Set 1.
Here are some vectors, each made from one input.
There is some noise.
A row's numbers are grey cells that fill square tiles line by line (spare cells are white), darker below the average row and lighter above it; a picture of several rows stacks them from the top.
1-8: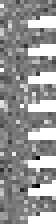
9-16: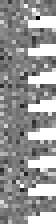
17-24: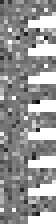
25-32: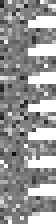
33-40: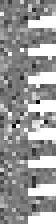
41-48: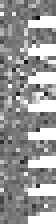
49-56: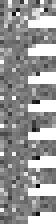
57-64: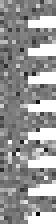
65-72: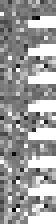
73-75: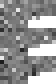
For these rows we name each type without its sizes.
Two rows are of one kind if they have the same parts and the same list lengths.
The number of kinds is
2.
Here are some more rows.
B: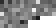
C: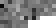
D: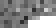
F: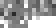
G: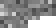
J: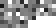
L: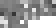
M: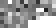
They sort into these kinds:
B, C, D, F, G, L
J, M

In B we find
a point on a line and four true/false values.
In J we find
a point on a line.
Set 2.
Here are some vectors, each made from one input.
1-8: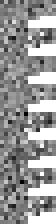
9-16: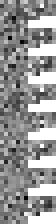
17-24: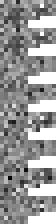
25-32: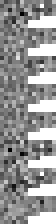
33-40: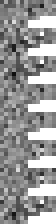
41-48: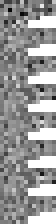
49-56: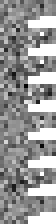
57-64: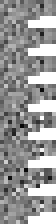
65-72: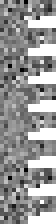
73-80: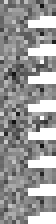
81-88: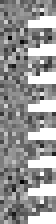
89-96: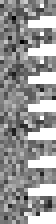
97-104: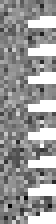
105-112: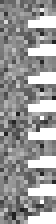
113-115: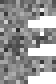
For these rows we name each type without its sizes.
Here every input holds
either a point on a circle, or three true/false values.
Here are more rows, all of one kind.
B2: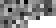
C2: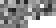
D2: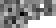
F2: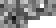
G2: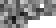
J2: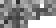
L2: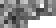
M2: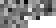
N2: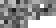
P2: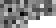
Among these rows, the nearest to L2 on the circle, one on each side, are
F2 and J2.
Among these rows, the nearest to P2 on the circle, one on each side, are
B2 and D2.
